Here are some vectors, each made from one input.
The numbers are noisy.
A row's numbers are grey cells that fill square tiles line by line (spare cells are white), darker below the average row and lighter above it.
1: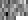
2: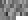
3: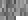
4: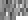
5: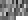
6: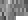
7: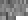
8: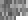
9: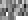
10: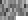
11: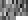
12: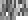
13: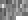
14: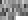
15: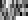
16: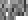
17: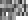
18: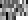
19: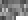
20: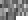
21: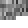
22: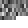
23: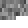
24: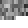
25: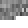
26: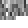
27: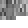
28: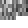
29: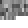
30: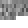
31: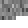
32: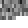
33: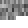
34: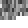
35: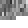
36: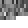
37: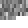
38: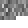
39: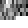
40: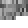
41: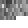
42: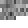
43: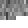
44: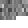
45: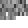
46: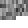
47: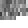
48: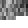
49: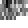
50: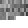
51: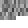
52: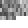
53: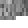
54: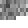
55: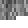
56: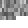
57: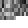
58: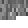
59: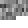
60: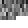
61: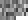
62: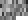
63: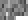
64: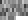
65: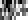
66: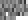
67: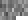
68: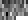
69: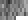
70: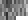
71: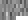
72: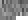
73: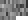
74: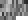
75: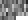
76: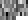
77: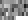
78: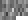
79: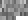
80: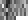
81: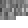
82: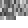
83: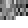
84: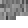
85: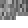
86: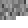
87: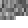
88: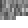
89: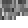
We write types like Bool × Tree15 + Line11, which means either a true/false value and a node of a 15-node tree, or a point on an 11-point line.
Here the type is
Label9 × (Line4 + Line9).
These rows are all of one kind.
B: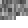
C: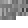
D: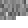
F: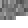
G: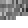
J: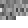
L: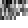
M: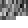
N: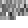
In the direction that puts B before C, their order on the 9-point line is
D, L, J, B, N, M, C, F, G.
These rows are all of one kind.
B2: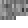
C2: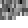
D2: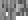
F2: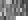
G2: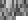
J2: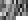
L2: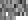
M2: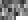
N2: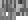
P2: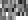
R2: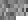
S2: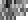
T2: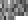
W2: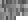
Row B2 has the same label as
D2, F2 and N2.
